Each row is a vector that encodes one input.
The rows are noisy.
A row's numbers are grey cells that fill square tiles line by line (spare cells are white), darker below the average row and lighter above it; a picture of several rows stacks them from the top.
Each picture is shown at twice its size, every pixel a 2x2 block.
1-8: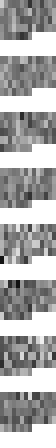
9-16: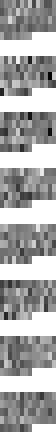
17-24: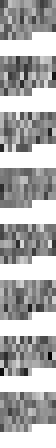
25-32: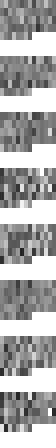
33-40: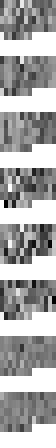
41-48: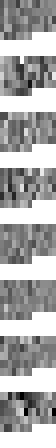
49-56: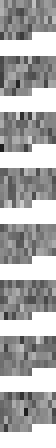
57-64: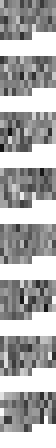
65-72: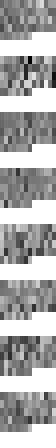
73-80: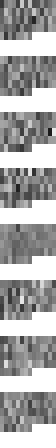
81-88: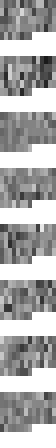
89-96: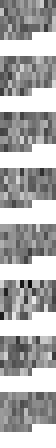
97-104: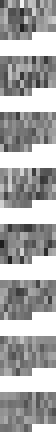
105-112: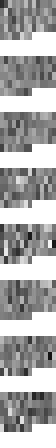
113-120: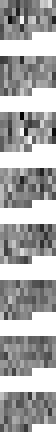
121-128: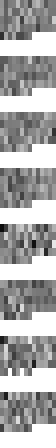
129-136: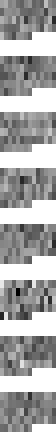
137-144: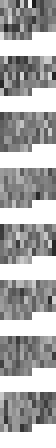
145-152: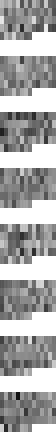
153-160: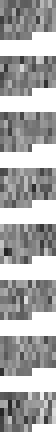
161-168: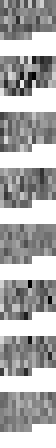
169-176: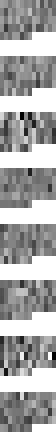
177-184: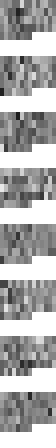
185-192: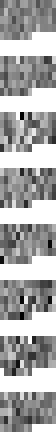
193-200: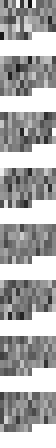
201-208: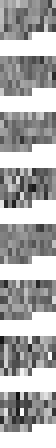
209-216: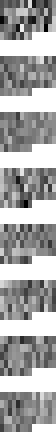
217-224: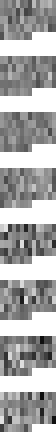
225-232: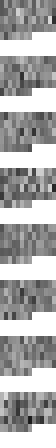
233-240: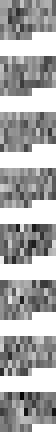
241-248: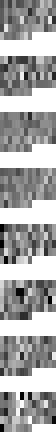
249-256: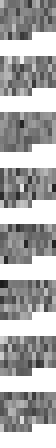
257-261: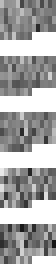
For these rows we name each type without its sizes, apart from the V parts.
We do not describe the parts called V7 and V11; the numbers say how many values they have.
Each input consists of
either a point on a circle, a label and a value of V11, or a value of V7.
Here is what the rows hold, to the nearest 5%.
About 70% of them hold a point on a circle, a label and a value of V11. The rest hold a value of V7.
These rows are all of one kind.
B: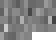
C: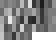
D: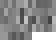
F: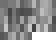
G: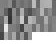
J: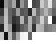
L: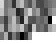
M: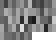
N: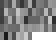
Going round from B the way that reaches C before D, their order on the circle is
B, L, G, N, F, M, J, C, D.
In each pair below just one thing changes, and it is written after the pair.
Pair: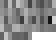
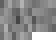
the place on the circle
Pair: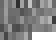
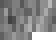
the label
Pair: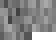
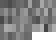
the place on the circle
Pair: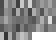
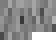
the place on the circle
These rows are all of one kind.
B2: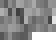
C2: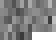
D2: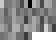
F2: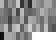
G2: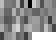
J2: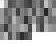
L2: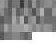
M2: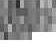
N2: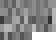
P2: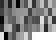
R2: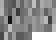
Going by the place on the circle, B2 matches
D2, F2, G2 and J2.
